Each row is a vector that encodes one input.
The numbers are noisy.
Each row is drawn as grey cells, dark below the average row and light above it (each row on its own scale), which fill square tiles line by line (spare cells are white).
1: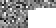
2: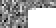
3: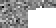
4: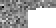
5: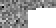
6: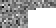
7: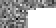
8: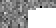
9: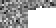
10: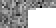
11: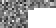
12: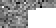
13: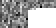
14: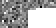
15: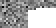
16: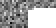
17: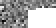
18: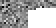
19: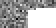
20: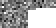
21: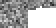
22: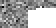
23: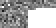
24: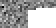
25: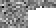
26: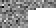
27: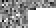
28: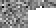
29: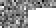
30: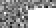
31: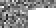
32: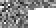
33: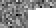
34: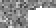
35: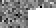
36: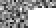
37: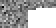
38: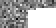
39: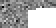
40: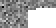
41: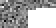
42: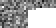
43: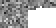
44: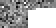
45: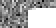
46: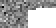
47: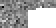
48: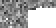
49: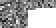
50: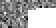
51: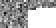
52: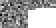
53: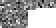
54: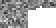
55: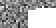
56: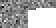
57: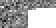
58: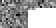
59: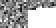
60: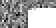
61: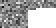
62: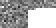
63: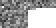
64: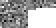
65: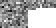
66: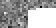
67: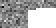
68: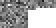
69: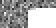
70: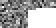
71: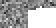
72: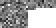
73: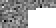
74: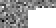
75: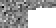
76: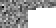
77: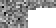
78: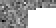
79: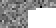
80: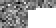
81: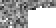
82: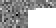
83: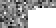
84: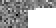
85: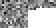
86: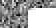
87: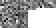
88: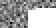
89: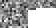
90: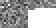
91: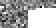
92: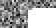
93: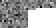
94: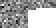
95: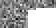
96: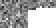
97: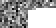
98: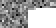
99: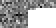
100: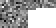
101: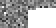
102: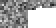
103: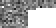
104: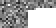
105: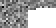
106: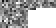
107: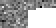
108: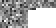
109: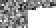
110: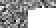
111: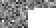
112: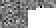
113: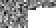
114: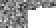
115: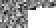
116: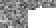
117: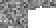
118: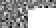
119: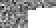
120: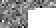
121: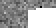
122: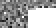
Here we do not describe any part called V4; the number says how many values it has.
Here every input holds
a list of up to two items, each a true/false value and a value of V4.
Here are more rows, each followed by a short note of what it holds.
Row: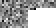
a list of one item
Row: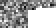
a list of one item
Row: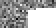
the empty list
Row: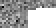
a list of one item
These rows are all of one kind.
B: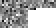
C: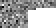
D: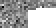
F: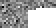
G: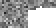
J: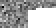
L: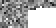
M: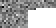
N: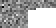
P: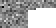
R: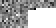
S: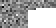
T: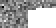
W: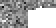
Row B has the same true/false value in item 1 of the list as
G, L and R.
